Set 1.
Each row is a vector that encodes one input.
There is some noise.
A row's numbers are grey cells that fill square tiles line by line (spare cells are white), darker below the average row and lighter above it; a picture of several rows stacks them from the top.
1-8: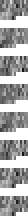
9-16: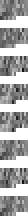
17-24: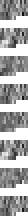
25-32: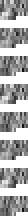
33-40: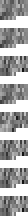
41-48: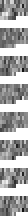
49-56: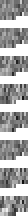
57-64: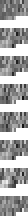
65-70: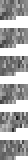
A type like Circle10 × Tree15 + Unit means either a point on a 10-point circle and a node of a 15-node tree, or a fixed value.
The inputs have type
Line6.
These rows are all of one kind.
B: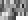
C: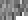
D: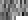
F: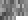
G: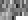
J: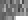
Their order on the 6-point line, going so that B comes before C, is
B, G, C, J, F, D.
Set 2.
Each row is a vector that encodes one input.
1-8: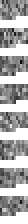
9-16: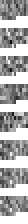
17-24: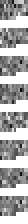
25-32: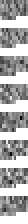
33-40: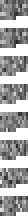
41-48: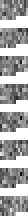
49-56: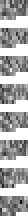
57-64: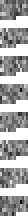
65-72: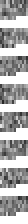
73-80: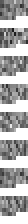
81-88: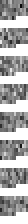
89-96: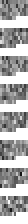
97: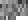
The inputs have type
Circle16 + Unit.
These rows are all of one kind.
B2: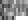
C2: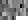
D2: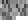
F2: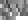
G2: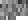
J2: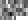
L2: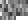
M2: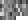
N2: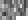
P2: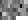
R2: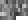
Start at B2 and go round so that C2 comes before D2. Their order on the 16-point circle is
B2, C2, P2, R2, M2, G2, L2, J2, N2, D2, F2.
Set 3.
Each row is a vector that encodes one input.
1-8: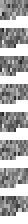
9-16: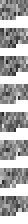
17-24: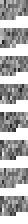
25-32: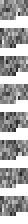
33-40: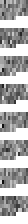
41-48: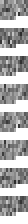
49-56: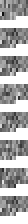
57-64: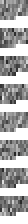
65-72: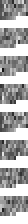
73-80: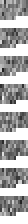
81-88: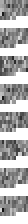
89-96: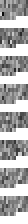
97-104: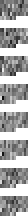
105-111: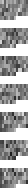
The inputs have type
Circle13 + Unit.
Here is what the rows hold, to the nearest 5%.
About 95% of them hold a point on a 13-point circle. The rest hold a fixed value.
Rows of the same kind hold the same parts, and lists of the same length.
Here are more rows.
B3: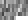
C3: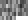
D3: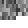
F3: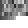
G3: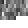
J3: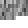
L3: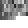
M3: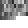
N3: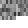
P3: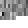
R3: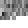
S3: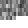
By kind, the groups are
B3, C3, D3, G3, J3, N3, P3, R3, S3
F3, L3, M3

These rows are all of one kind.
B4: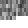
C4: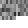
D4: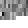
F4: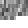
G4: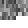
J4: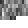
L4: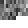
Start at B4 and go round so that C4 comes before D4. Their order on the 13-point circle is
B4, C4, F4, D4, G4, L4, J4.
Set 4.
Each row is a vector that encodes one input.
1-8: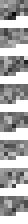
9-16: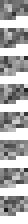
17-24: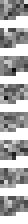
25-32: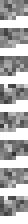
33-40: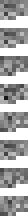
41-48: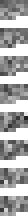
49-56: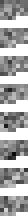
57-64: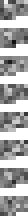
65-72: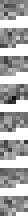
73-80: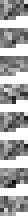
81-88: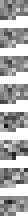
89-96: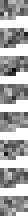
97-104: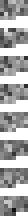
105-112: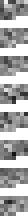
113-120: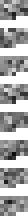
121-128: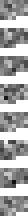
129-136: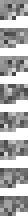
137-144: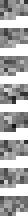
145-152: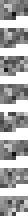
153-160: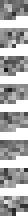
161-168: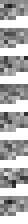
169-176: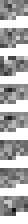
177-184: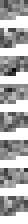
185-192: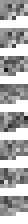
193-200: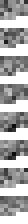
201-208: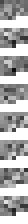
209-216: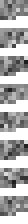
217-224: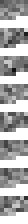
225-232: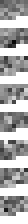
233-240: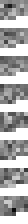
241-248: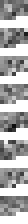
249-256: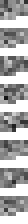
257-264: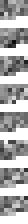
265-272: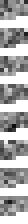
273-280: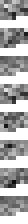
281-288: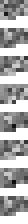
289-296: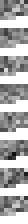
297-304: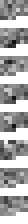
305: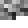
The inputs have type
Tree19.
